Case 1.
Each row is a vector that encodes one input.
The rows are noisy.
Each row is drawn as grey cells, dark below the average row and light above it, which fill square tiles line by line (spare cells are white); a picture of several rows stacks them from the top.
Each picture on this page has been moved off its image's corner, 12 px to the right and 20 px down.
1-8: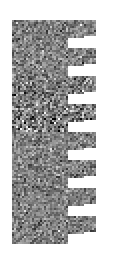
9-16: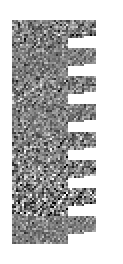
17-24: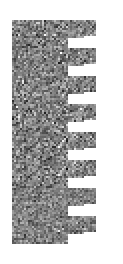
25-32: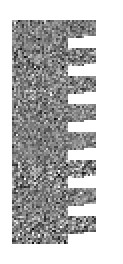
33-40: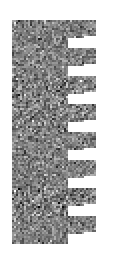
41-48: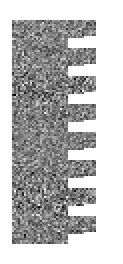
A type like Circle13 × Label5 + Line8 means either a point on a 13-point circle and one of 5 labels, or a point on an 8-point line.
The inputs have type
Label9.
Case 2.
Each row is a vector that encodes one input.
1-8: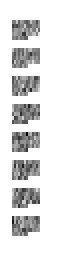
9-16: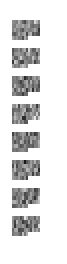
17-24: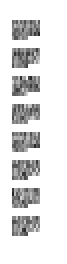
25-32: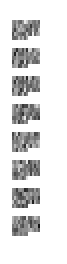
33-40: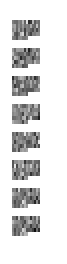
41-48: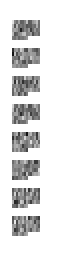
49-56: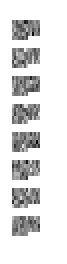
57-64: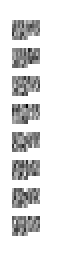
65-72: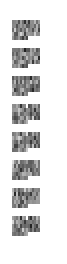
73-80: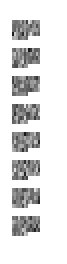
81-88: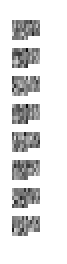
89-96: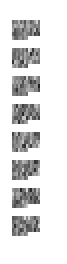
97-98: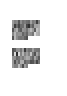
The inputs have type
Bool × Bool × Bool × Bool × Bool.
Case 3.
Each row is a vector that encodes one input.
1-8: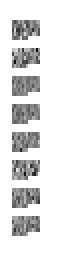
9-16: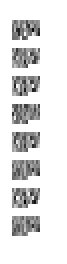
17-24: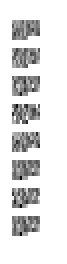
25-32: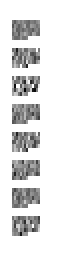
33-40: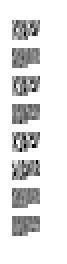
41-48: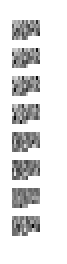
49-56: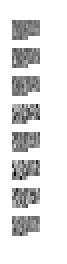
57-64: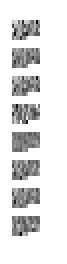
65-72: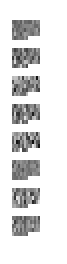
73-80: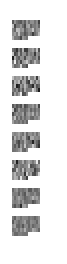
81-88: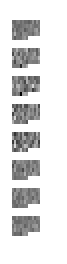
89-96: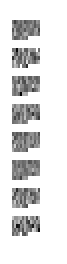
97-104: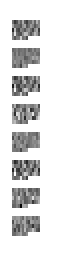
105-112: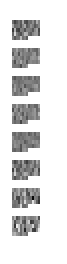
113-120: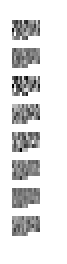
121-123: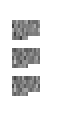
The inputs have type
Line7.
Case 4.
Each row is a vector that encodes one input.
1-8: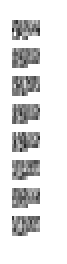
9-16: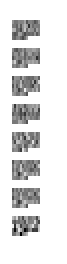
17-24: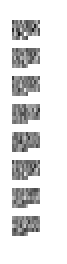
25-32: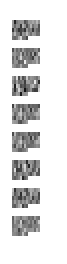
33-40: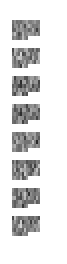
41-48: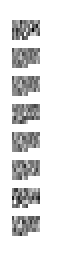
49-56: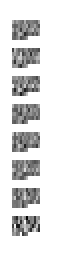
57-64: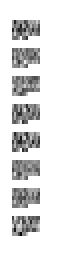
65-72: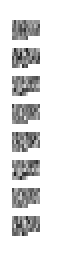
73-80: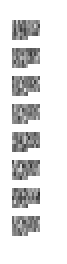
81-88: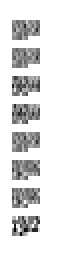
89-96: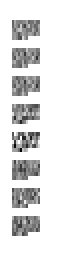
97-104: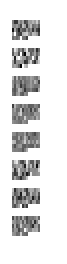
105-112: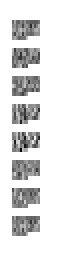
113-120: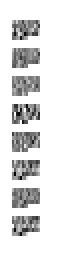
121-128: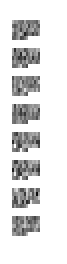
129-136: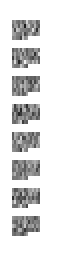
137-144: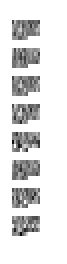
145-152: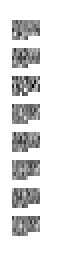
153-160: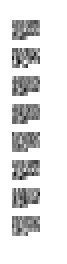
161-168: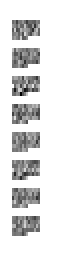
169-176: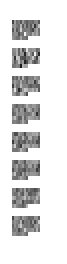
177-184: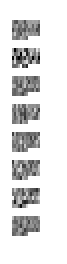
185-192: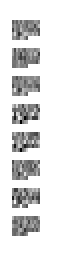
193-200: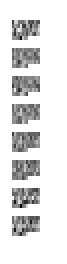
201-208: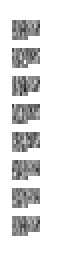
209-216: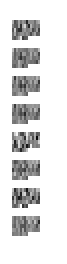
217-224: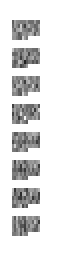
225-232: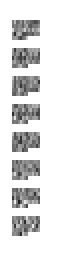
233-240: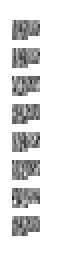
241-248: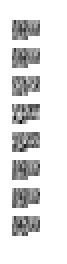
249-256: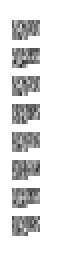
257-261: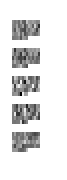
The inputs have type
Circle18 + Unit.
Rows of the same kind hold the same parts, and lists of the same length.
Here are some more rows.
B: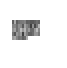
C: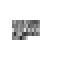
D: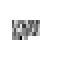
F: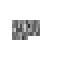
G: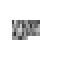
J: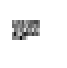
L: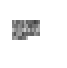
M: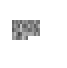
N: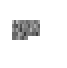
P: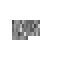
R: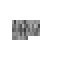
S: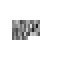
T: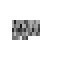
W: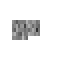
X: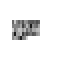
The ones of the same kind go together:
B, C, D, F, G, J, L, M, N, P, R, T, W, X
S

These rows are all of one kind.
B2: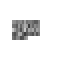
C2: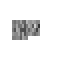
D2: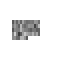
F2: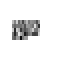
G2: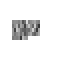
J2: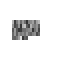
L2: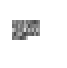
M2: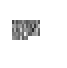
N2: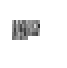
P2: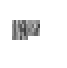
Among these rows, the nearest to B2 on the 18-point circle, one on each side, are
J2 and L2.
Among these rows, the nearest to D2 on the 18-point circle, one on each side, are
G2 and M2.
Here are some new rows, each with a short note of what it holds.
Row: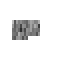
a point on an 18-point circle
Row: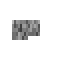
a point on an 18-point circle
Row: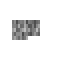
a point on an 18-point circle
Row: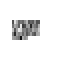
a point on an 18-point circle
